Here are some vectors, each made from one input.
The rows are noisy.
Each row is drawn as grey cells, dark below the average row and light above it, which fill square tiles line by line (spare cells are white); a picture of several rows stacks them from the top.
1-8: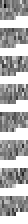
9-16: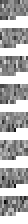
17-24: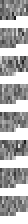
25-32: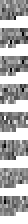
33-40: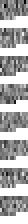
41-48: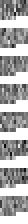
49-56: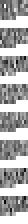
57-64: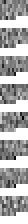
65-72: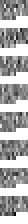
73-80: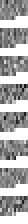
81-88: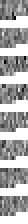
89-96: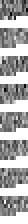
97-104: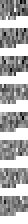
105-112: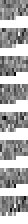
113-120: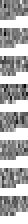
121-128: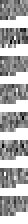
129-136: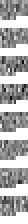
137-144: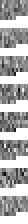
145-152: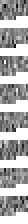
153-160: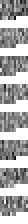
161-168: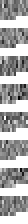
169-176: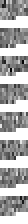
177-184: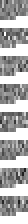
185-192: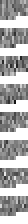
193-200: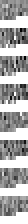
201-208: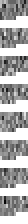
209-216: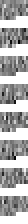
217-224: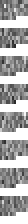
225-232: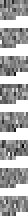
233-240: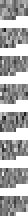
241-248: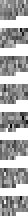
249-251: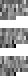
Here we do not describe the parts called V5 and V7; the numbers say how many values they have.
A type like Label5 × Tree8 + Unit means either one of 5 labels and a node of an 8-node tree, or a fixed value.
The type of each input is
(Line9 + Line12 × V5) × V7.
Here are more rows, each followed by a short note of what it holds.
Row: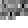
a point on a 9-point line and a value of V7
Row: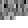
a point on a 9-point line and a value of V7
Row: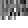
a point on a 9-point line and a value of V7
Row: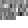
a point on a 12-point line, a value of V5 and a value of V7
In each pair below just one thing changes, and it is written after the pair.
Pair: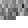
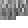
the place on the 12-point line
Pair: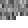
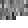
the value of V5
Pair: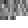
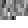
the value of V7
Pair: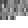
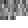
the place on the 12-point line
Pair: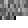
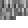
the value of V7
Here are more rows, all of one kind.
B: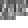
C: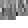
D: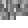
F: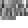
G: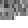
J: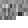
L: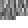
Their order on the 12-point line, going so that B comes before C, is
G, B, F, C, L, J, D.
